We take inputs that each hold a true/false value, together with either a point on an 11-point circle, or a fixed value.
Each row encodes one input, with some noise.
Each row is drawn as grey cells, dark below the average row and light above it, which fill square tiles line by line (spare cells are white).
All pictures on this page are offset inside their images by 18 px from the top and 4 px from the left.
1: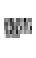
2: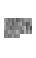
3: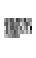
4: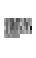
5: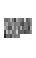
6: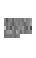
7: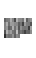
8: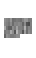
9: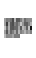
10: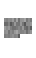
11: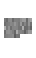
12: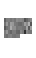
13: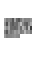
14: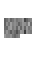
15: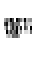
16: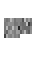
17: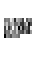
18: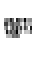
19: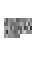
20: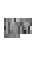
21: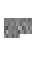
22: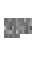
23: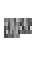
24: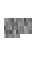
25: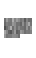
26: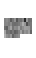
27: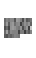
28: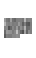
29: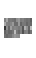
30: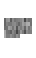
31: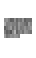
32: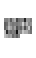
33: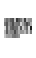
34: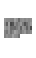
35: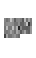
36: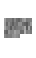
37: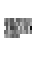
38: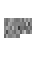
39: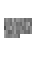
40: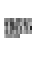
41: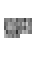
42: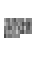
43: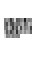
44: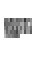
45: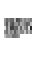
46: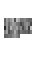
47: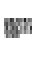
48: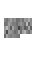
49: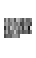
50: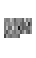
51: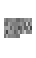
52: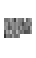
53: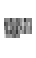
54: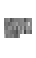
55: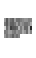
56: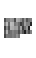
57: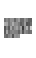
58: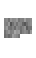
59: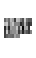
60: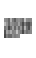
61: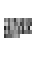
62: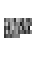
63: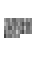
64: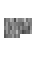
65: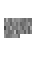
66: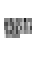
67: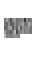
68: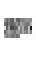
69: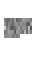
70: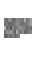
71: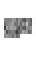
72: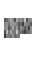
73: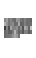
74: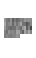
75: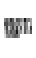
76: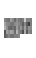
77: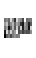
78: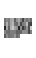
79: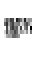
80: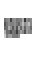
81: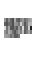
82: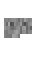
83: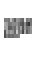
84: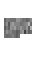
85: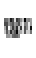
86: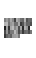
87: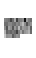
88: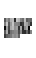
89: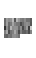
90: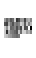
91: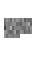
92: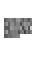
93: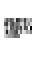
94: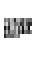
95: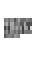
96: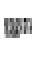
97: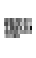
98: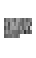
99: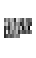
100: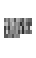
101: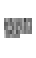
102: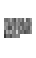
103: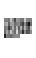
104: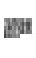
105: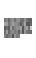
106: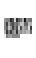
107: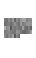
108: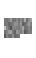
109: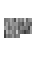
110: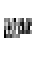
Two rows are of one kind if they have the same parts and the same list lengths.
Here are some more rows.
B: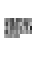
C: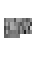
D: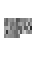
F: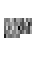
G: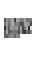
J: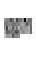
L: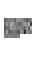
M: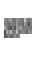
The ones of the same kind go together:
B, C, G, J, L, M
D, F

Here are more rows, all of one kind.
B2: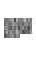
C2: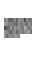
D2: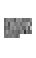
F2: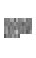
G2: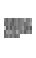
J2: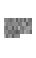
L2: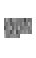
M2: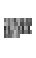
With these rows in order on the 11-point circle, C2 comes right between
J2 and M2.
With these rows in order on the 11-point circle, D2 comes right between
B2 and G2.
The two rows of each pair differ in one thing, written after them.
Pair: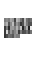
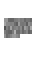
the place on the 11-point circle
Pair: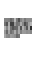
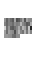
the place on the 11-point circle
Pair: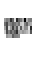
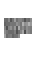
the place on the 11-point circle
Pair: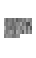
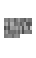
the true/false value
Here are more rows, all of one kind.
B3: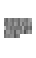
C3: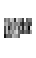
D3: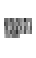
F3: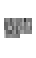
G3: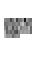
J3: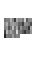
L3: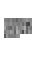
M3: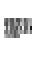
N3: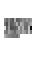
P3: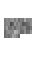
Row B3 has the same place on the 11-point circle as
D3, J3 and M3.
